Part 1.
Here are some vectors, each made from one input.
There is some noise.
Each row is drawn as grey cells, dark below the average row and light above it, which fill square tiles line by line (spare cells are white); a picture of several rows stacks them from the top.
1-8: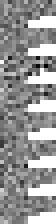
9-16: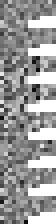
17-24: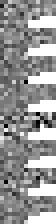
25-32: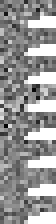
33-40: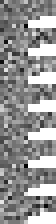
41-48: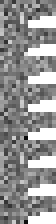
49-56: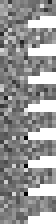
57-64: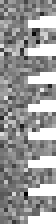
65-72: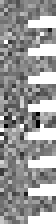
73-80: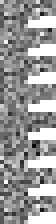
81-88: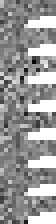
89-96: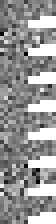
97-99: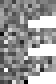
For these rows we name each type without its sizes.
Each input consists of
either a point on a circle, or a fixed value.
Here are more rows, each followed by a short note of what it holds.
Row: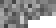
a point on a circle
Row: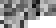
a fixed value
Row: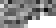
a point on a circle
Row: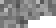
a point on a circle
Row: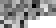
a fixed value
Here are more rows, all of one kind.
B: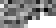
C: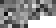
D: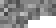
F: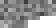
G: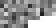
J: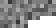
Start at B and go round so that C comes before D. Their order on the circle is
B, J, G, C, F, D.
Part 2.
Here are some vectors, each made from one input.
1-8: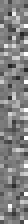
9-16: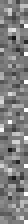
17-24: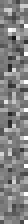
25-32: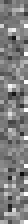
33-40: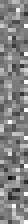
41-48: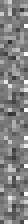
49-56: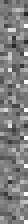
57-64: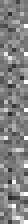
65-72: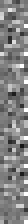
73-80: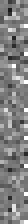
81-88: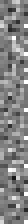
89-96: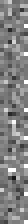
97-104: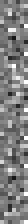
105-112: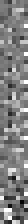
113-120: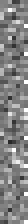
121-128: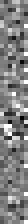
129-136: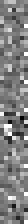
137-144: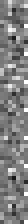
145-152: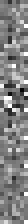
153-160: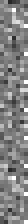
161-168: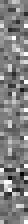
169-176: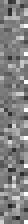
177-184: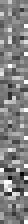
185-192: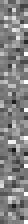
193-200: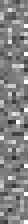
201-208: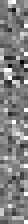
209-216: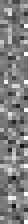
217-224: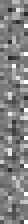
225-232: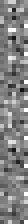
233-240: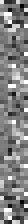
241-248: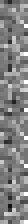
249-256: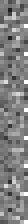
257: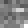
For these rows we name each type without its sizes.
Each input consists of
either a fixed value, or four true/false values.
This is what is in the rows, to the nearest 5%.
About 5% of them hold a fixed value. The rest hold four true/false values.
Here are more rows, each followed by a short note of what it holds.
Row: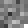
four true/false values
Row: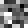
a fixed value
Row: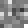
four true/false values
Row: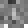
four true/false values
